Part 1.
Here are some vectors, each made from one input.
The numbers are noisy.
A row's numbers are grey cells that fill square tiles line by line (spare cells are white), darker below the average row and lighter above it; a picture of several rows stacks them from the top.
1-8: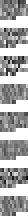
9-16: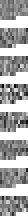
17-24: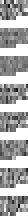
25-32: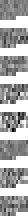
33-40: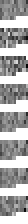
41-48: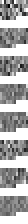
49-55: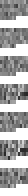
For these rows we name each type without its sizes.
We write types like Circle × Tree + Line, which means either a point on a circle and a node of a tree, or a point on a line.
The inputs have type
List(Circle).
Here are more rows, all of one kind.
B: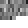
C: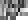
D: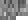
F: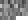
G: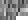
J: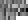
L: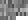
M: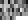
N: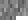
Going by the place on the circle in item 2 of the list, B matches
G, M and N.
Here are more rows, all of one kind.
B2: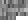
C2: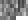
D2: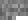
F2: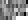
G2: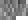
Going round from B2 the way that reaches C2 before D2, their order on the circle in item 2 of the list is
B2, G2, F2, C2, D2.
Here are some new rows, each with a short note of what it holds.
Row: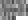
the empty list
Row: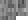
a list of two items
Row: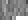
a list of two items
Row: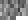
a list of two items
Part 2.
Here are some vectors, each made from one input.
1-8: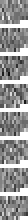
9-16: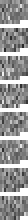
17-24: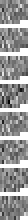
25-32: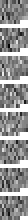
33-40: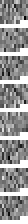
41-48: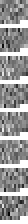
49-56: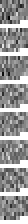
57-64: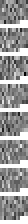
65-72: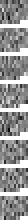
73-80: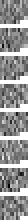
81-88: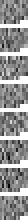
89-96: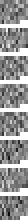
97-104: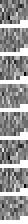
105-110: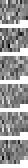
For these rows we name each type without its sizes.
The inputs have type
Bool × Line.
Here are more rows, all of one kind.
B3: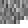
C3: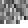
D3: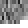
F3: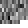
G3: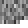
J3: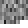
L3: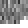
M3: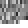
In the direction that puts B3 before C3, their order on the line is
M3, J3, G3, B3, L3, D3, C3, F3.
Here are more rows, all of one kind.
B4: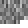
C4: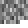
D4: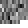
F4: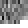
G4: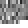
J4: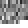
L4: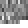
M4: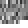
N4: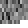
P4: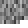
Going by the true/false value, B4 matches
D4, F4, N4 and P4.
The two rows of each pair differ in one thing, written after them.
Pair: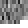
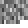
the true/false value
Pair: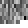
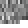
the place on the line
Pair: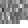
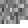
the place on the line
